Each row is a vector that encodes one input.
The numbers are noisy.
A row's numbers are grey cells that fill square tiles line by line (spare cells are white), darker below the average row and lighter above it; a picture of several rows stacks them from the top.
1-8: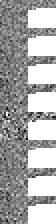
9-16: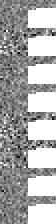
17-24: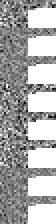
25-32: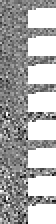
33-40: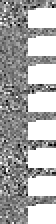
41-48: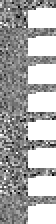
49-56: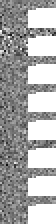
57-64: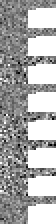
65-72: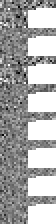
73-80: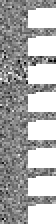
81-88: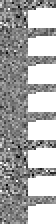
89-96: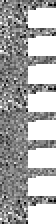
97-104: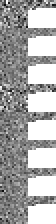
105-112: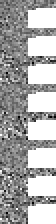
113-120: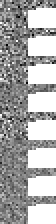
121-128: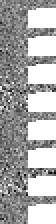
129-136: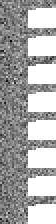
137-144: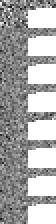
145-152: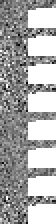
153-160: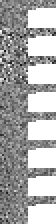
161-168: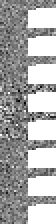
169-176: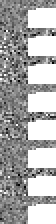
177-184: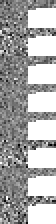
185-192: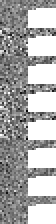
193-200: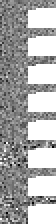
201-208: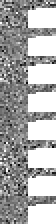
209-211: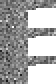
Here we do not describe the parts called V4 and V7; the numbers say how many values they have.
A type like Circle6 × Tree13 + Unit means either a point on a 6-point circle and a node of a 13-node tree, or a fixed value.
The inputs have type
Circle6 × (Line5 + Line8 × V4) + V7.
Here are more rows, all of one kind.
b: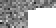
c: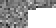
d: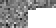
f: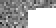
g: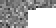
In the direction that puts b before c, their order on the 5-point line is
b, f, g, c, d.
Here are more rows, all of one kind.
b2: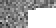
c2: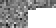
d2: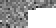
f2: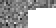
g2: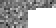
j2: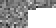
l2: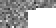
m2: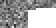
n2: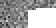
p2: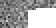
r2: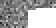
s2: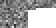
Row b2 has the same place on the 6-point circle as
f2, n2 and p2.
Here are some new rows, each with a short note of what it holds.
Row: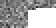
a point on a 6-point circle and a point on a 5-point line
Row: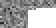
a point on a 6-point circle, a point on an 8-point line and a value of V4
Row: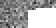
a point on a 6-point circle and a point on a 5-point line
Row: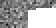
a point on a 6-point circle and a point on a 5-point line
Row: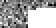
a value of V7
